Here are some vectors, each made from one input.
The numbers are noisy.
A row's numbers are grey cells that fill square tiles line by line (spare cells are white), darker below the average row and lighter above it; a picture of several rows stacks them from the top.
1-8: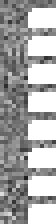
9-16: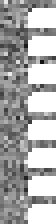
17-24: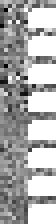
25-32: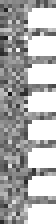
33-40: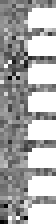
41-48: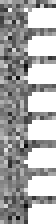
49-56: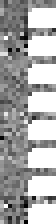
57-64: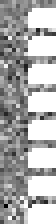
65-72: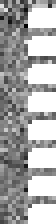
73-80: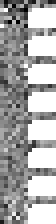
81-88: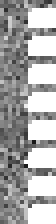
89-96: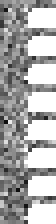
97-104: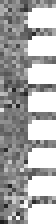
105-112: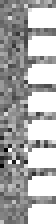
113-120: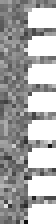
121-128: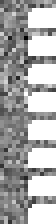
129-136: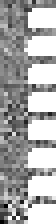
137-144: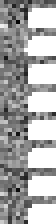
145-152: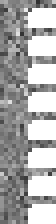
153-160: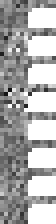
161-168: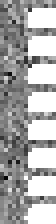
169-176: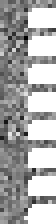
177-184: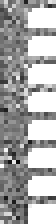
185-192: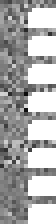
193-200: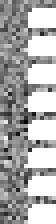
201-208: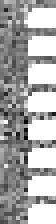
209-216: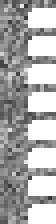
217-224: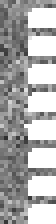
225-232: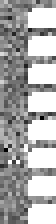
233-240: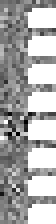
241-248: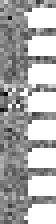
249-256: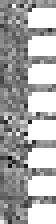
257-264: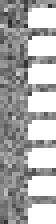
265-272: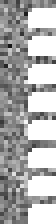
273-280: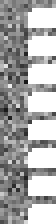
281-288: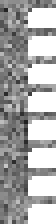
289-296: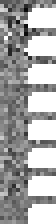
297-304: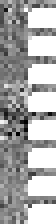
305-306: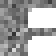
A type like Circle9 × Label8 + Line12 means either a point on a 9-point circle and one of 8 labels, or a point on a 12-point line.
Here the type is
Circle10 × Circle17 + Line10.
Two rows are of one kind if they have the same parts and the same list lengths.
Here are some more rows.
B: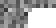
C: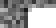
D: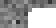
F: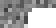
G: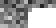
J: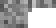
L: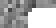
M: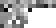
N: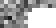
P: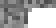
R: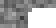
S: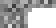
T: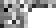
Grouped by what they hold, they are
B, C, D, F, G, P, R
J, L, M, N, S, T

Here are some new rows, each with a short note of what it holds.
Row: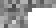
a point on a 10-point circle and a point on a 17-point circle
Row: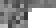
a point on a 10-point line
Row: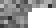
a point on a 10-point circle and a point on a 17-point circle
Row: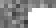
a point on a 10-point line
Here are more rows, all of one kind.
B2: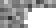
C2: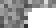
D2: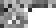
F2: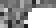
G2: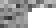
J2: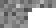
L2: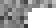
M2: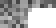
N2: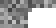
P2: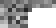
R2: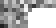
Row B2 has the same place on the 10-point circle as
C2, G2, L2 and P2.
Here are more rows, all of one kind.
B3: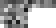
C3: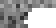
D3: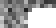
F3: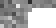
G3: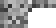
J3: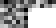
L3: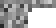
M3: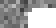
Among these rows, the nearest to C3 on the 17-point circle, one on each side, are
D3 and L3.
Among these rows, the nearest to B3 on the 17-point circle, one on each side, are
D3 and G3.
